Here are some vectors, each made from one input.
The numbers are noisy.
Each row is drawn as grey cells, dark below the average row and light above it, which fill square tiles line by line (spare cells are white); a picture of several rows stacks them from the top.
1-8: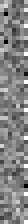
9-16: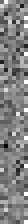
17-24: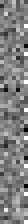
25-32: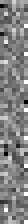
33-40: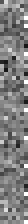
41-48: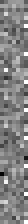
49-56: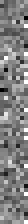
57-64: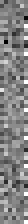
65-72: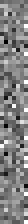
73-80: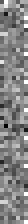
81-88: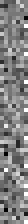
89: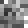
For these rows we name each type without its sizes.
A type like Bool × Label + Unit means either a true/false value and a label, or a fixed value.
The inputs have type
Bool × Circle × Line × Line.
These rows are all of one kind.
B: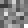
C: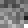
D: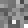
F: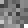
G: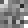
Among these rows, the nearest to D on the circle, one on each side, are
C and G.
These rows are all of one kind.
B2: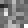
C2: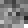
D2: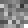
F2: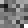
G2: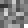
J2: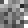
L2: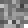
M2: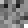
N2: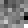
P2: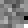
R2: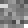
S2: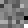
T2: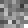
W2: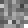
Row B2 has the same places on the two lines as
D2, L2, T2 and W2.
